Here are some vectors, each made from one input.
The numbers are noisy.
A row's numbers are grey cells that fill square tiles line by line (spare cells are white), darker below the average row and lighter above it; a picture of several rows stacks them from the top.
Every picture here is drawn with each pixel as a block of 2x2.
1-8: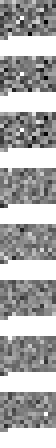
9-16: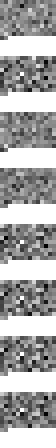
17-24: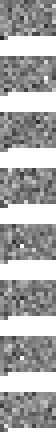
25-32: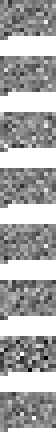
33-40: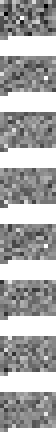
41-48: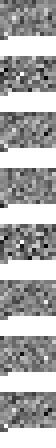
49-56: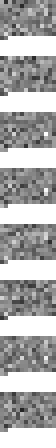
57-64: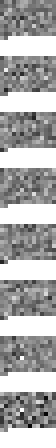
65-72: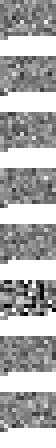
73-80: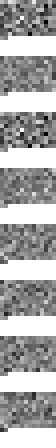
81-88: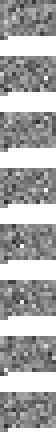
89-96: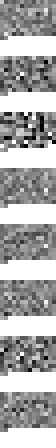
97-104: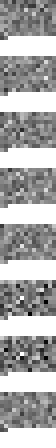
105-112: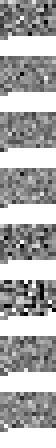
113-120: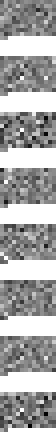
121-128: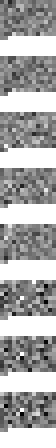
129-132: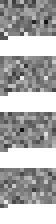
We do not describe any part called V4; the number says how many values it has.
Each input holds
a list of up to three items, each a point on a 6-point circle and a value of V4.
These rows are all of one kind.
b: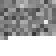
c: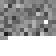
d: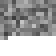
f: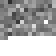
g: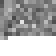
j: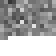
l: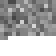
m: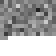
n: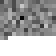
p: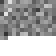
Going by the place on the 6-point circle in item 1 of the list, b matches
c, d and f.
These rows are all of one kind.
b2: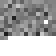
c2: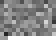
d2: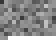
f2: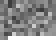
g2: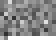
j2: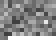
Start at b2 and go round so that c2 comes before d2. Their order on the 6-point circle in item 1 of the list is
b2, c2, f2, j2, d2, g2.
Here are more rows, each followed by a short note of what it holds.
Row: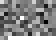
a list of one item
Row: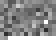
a list of two items
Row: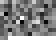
a list of one item
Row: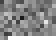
a list of two items
